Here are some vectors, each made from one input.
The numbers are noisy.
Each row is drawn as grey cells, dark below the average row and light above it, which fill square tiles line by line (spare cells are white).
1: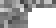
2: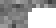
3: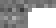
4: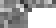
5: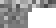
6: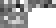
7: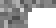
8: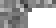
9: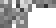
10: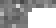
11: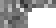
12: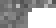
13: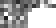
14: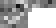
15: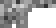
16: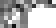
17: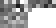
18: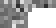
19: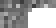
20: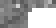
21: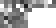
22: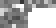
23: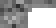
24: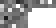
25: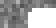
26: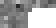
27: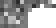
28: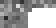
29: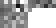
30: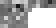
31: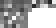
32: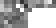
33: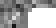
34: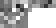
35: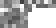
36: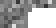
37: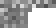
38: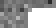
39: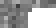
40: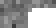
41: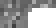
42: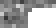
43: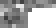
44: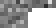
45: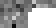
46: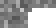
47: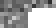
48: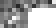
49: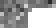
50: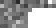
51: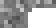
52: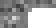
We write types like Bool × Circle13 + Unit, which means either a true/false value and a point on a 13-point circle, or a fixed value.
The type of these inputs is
Bool × Line7.
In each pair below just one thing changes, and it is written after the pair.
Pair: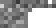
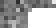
the place on the 7-point line
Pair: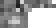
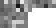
the place on the 7-point line
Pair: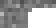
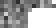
the true/false value
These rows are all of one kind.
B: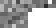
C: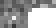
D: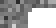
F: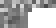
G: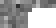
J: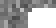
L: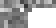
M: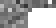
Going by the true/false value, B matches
D and M.
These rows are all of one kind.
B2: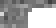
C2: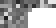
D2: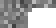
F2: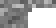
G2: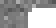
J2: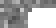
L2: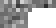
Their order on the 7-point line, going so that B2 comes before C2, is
B2, C2, F2, G2, D2, L2, J2.
